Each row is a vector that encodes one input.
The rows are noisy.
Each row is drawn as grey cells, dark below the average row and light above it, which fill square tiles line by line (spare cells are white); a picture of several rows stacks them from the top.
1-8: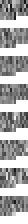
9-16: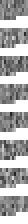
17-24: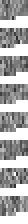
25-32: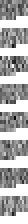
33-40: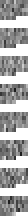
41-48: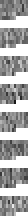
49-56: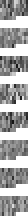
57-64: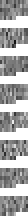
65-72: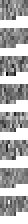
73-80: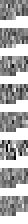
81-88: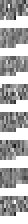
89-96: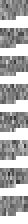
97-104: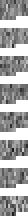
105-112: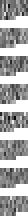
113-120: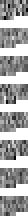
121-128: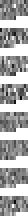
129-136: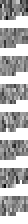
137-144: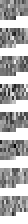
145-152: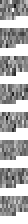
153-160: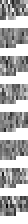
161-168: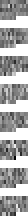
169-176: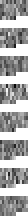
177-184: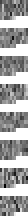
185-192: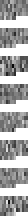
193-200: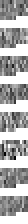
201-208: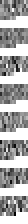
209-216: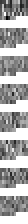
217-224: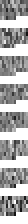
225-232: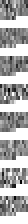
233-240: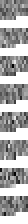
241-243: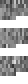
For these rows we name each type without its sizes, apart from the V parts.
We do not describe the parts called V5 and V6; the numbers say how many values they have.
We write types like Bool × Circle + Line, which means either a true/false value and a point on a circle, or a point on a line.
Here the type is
(Bool × Bool × Bool × Bool + V6) × (Circle + V5).
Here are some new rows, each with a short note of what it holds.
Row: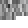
a point on a circle and a value of V6
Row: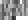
a point on a circle and a value of V6
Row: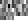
a point on a circle and a value of V6
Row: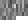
a point on a circle and four true/false values
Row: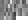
a value of V5 and a value of V6
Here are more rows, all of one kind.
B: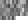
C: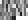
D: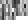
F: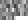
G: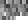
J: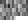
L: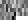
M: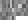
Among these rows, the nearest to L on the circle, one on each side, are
G and J.
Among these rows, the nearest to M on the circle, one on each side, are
C and J.
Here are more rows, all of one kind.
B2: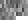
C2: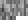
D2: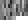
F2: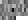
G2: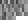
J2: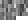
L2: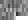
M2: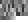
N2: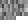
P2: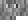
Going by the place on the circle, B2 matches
L2 and P2.
